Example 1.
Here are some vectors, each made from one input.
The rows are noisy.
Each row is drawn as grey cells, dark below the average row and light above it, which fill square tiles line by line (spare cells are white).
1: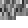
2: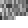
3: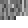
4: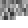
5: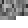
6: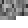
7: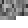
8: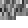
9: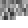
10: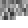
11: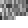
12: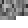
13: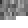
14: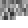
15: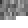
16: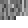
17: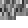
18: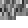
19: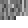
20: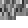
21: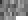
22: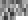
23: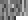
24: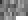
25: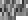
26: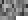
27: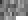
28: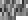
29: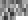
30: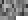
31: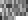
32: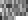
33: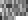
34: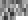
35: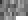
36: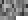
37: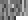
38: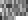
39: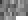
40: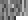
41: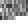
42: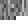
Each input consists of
one of 6 labels.
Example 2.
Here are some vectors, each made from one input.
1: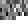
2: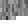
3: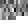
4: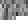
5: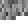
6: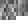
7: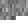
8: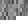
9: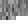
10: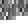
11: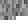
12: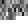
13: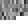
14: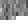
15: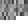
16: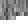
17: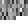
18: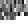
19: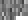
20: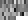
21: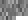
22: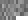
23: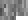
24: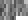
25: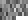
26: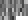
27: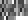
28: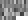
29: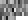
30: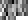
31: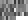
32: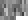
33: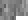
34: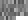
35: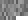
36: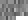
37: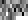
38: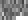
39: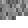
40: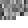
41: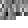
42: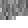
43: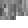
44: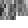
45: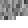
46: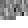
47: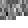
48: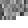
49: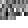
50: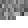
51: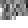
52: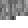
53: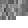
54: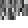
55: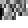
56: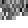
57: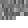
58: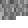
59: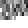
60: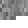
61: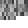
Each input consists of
a point on a 7-point line.
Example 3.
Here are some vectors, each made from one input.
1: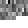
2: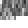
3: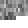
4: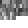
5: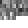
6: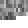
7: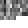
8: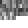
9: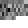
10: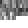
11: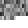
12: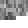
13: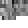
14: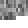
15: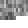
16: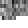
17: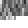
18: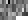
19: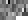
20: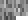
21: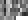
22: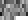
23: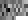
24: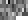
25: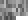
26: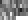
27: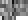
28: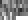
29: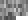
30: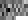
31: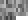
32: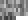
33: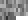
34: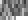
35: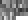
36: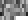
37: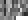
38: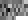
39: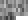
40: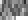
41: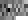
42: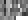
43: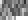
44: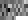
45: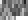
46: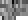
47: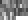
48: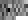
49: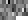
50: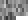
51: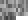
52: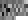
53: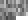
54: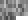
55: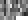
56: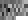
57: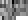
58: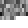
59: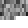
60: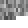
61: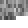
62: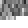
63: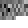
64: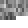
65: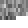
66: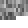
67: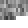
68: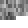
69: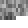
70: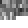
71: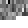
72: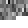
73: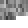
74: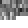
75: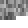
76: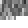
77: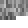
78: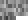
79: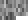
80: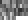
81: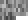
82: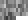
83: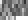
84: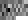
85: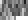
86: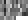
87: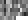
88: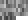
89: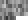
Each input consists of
one of 8 labels.
